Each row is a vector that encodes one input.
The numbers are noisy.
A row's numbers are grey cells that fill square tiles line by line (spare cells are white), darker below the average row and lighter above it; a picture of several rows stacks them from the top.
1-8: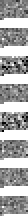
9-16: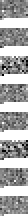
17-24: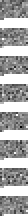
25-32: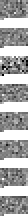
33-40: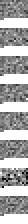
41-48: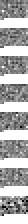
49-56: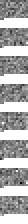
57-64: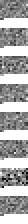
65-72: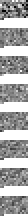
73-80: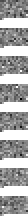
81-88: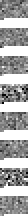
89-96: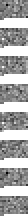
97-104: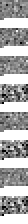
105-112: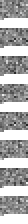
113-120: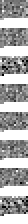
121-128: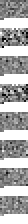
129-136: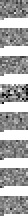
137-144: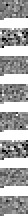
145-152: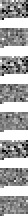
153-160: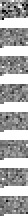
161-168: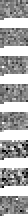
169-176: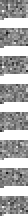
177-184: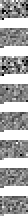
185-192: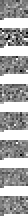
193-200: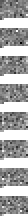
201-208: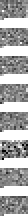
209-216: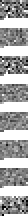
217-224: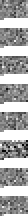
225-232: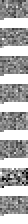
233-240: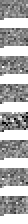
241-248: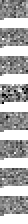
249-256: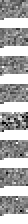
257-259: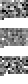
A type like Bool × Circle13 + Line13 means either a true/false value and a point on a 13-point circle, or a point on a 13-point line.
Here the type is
(Bool × Bool × Bool × Bool + Unit) × Tree16 + Tree7 + Unit.
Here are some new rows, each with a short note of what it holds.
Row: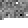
a node of a 16-node tree and four true/false values
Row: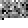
a node of a 7-node tree
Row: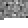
a node of a 16-node tree and four true/false values
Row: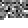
a fixed value
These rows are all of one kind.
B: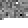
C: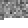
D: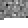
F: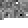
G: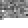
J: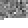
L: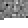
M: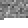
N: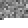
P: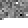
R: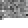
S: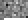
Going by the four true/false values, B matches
D, J, R and S.
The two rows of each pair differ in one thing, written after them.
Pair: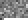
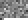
one of the four true/false values
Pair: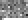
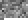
the node of the tree
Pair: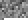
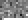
the node of the tree
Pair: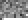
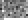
the node of the tree
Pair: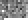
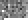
one of the four true/false values
